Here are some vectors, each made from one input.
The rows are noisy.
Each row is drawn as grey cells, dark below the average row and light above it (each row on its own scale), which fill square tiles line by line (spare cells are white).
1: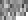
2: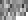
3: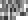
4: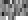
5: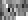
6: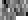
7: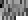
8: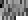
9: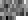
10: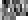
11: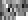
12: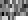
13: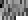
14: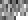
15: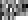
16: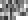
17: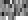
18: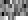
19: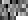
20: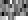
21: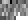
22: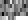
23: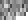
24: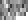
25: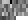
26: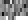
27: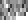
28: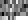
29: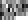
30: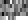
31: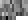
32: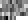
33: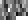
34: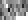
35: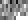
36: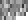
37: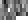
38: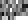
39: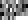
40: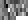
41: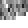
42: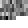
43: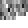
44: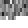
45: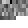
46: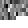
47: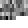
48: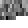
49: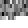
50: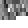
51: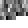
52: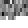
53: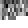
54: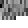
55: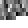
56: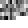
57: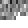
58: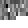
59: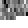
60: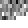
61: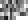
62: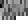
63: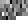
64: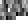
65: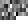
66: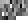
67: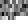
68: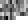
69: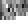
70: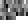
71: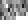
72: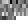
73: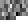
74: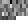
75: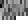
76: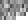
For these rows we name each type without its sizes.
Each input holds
a list of points on a line.
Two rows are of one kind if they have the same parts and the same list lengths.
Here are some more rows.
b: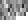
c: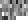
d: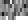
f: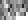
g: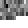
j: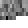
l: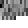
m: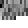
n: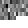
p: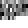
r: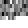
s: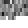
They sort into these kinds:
b, d, f, p, r, s
c, g, j, n
l, m

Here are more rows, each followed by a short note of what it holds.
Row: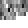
a list of one item
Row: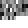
a list of one item
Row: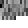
the empty list
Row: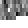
a list of two items
